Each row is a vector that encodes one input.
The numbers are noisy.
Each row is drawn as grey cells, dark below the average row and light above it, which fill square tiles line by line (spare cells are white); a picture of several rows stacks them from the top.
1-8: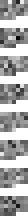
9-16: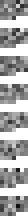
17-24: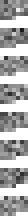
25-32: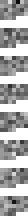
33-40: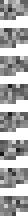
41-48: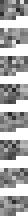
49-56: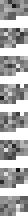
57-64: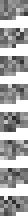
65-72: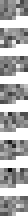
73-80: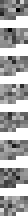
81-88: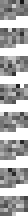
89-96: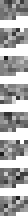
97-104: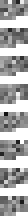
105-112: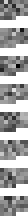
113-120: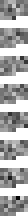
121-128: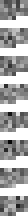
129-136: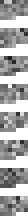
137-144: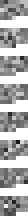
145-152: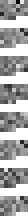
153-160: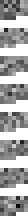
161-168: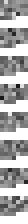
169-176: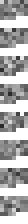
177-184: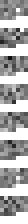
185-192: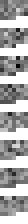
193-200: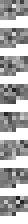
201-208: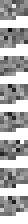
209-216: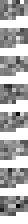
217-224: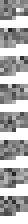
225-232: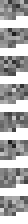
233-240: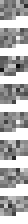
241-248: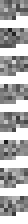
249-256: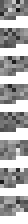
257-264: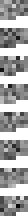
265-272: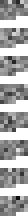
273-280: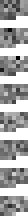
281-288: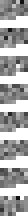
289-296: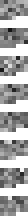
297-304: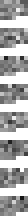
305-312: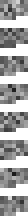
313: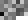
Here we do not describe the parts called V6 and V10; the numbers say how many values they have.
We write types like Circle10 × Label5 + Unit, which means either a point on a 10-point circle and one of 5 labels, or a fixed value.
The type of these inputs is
(Bool × Bool × Bool × Bool + V6) × V10 + Label5 × Label7.
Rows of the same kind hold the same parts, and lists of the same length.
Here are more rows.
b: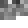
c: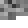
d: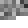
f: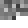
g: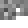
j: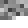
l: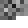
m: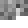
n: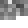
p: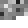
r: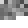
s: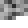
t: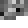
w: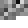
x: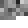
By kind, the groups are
b, c, f, g, j, l, m, n, r, s, x
d
p, t, w

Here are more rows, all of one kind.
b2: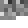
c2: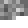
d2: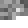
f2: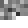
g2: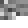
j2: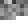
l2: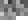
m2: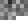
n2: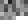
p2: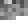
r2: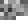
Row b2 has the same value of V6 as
d2, l2 and p2.
